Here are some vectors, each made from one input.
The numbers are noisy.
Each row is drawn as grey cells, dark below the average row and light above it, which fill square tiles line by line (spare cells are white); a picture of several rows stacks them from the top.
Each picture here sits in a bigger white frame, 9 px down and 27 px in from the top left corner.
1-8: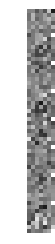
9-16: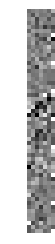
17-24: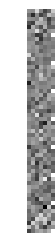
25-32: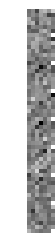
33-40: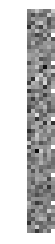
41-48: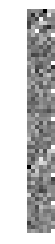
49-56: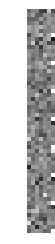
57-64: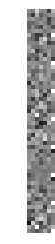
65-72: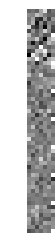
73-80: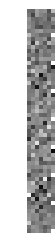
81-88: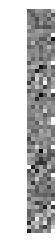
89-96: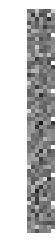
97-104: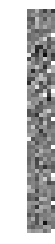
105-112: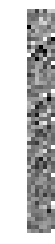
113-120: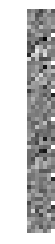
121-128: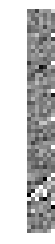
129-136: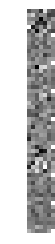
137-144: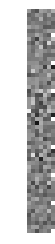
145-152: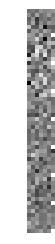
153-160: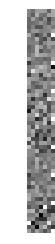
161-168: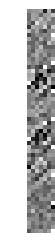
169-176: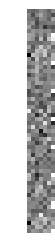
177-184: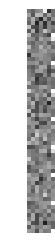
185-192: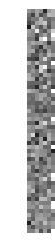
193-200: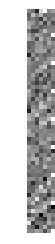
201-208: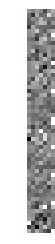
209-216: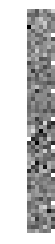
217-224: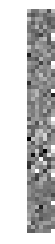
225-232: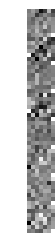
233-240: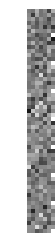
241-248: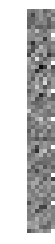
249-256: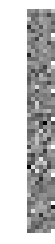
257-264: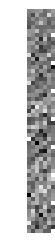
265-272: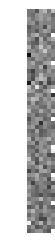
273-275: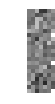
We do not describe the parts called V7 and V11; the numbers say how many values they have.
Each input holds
either a point on a 6-point line, three true/false values and a value of V7, or a point on an 8-point line and a value of V11.
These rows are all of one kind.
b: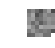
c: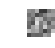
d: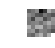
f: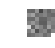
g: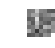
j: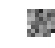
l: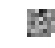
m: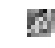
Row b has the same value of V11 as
l and m.
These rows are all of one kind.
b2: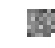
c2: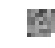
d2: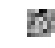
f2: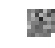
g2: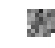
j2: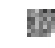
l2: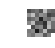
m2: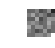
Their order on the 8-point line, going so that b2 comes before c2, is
b2, g2, f2, d2, c2, j2, l2, m2.
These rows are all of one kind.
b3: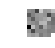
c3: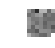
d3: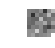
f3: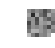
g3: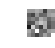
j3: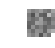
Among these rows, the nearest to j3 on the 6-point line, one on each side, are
c3 and d3.
